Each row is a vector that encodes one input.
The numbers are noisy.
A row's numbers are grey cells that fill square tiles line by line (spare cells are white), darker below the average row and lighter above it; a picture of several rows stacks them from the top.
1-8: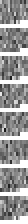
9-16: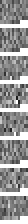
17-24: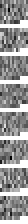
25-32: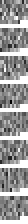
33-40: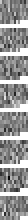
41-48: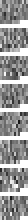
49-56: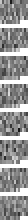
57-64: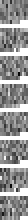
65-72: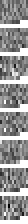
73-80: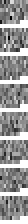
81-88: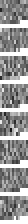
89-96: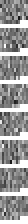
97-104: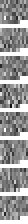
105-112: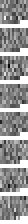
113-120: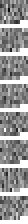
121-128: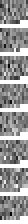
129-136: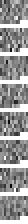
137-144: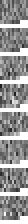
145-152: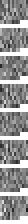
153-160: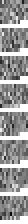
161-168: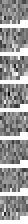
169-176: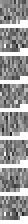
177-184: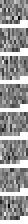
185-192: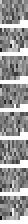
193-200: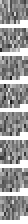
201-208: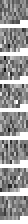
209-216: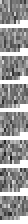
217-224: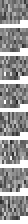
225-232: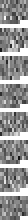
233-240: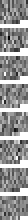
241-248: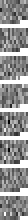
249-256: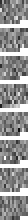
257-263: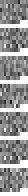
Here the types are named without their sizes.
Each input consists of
a point on a line, together with either a fixed value, or four true/false values.
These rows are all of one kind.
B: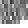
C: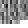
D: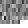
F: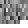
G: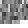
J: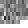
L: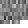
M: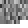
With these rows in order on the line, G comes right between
B and J.
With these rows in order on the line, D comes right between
L and M.
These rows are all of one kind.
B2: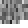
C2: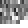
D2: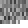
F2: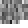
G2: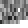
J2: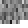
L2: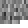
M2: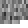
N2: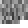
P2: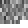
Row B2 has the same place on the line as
D2, F2 and N2.
